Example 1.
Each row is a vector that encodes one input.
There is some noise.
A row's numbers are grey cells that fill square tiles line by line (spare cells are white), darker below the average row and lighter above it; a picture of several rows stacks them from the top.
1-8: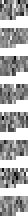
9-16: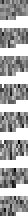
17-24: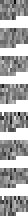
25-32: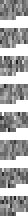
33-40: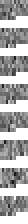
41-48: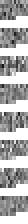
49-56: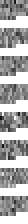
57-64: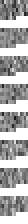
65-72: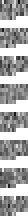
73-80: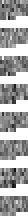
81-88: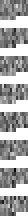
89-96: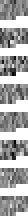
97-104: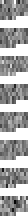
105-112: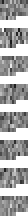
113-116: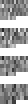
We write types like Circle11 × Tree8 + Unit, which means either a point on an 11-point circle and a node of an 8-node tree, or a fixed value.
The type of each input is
Bool × (Label5 + Line6).
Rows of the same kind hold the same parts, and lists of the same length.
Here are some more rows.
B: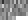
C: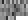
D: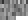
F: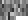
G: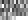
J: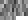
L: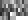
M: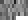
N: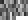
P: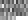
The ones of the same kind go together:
B, C, D, G, J, M, N, P
F, L

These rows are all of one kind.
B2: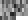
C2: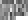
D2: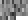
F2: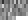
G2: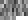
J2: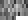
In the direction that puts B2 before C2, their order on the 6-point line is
D2, B2, J2, F2, C2, G2.
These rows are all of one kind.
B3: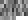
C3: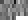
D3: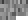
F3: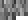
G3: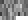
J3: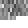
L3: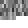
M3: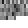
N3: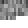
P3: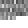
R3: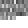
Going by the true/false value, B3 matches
C3, F3, G3 and L3.
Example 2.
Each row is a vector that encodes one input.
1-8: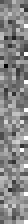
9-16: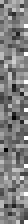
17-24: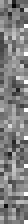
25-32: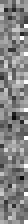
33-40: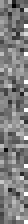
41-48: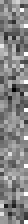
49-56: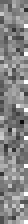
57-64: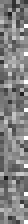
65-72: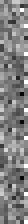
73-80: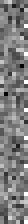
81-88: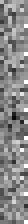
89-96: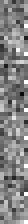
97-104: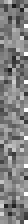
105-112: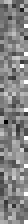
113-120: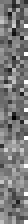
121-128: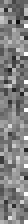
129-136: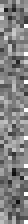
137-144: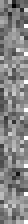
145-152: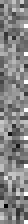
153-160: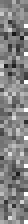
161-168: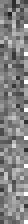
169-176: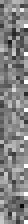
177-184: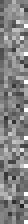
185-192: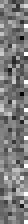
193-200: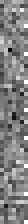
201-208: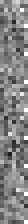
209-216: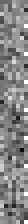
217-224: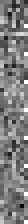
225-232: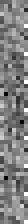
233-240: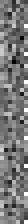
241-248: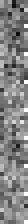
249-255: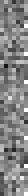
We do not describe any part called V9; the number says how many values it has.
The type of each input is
Bool × Tree10 + V9.
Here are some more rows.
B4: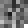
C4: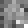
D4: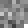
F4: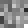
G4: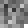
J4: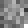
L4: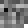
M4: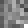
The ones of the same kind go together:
B4, G4, L4
C4, D4, F4, J4, M4

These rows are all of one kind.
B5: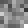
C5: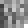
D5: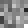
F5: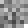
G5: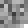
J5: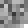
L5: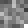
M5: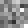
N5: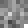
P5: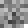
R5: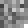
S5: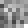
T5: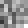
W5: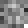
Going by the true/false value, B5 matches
D5, L5, N5 and W5.
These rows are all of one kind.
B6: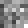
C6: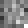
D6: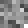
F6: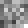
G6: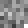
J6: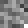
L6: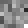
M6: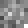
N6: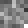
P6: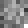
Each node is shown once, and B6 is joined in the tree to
C6 and F6.
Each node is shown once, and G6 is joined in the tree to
M6.
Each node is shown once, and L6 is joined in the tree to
N6.
